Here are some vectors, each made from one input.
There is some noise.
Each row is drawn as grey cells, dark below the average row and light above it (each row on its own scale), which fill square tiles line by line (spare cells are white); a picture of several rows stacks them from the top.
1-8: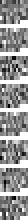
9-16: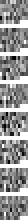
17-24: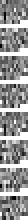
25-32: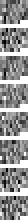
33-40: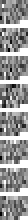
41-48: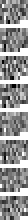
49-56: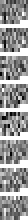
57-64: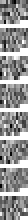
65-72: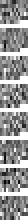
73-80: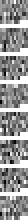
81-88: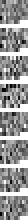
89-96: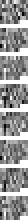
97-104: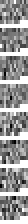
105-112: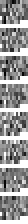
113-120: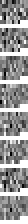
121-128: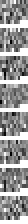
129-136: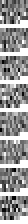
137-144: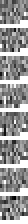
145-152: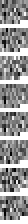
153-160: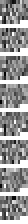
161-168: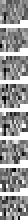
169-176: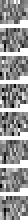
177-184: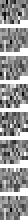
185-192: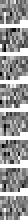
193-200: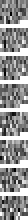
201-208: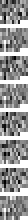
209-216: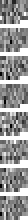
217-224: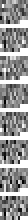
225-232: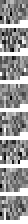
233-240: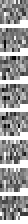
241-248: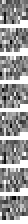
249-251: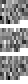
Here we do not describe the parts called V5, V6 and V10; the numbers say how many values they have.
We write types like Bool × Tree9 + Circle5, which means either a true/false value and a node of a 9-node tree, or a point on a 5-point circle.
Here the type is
Bool × Bool × Bool × Bool × V5 × V6 + List2(Circle8) × V10.
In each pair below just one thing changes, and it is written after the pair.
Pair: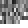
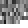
the place on the 8-point circle in item 1 of the list
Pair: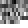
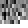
the value of V10
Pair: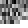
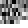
the place on the 8-point circle in item 2 of the list
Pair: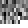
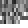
the value of V10
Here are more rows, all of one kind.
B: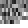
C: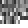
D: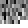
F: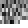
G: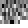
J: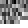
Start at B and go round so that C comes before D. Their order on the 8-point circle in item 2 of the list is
B, C, G, D, J, F.
